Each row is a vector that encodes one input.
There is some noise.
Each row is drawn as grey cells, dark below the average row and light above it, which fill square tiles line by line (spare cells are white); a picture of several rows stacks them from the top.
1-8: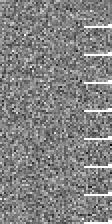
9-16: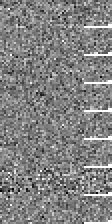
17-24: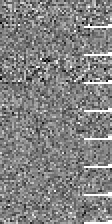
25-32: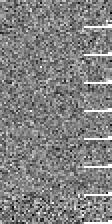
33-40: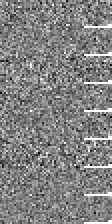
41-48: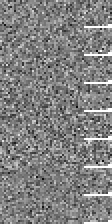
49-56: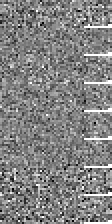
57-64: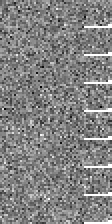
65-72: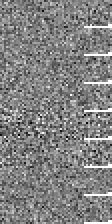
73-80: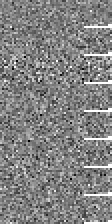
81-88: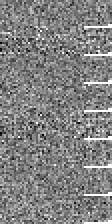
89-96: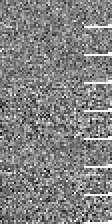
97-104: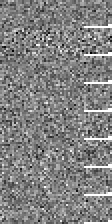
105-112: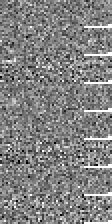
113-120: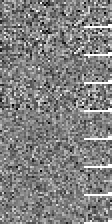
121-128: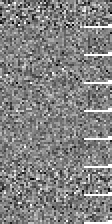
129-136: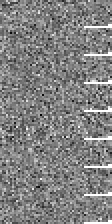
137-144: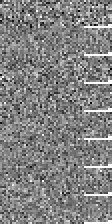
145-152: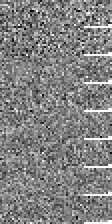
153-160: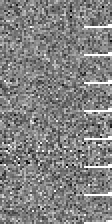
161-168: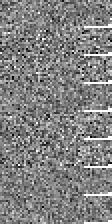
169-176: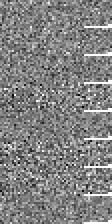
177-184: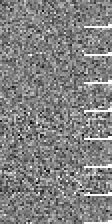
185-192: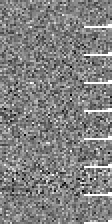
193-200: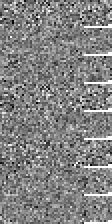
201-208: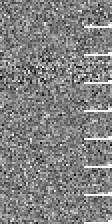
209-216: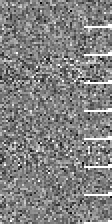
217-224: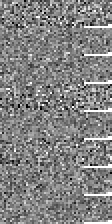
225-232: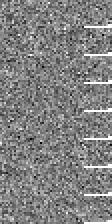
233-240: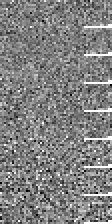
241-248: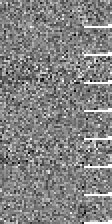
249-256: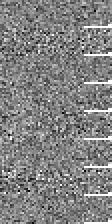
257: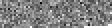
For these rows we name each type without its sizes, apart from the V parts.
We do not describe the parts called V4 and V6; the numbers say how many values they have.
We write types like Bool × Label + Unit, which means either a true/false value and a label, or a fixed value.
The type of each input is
(Bool × (Tree + Unit) + V4) × V6.
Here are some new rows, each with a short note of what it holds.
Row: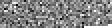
a value of V4 and a value of V6
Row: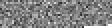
a node of a tree, a true/false value and a value of V6
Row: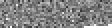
a node of a tree, a true/false value and a value of V6
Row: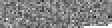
a node of a tree, a true/false value and a value of V6
